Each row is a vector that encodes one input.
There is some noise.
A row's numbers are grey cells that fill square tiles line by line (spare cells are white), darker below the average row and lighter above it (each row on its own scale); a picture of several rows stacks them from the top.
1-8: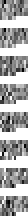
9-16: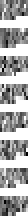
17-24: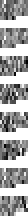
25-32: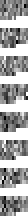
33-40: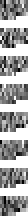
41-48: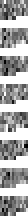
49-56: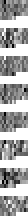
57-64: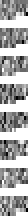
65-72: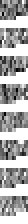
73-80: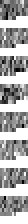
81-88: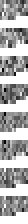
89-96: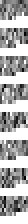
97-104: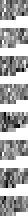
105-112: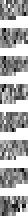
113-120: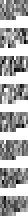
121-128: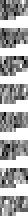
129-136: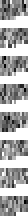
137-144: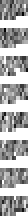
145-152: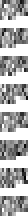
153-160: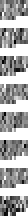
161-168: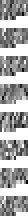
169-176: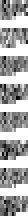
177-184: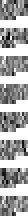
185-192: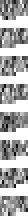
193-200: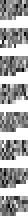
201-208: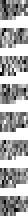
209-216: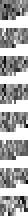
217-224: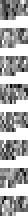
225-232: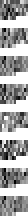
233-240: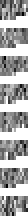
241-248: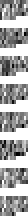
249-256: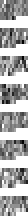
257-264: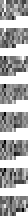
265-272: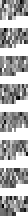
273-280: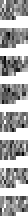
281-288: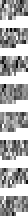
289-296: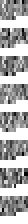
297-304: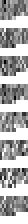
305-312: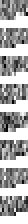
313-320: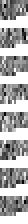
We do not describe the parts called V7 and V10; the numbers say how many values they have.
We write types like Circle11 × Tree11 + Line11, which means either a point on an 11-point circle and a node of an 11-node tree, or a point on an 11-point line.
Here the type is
(Circle9 + V10) × V7 + Line9.
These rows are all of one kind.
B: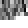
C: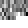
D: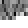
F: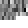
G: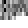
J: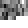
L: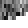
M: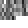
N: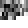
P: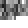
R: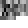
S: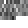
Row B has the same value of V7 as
F, L and M.
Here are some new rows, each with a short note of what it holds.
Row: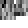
a point on a 9-point line
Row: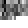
a point on a 9-point circle and a value of V7
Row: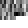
a point on a 9-point line
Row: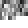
a point on a 9-point line
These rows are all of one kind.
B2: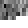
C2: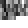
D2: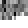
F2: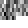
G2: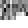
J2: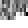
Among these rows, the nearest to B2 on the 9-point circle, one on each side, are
G2 and J2.
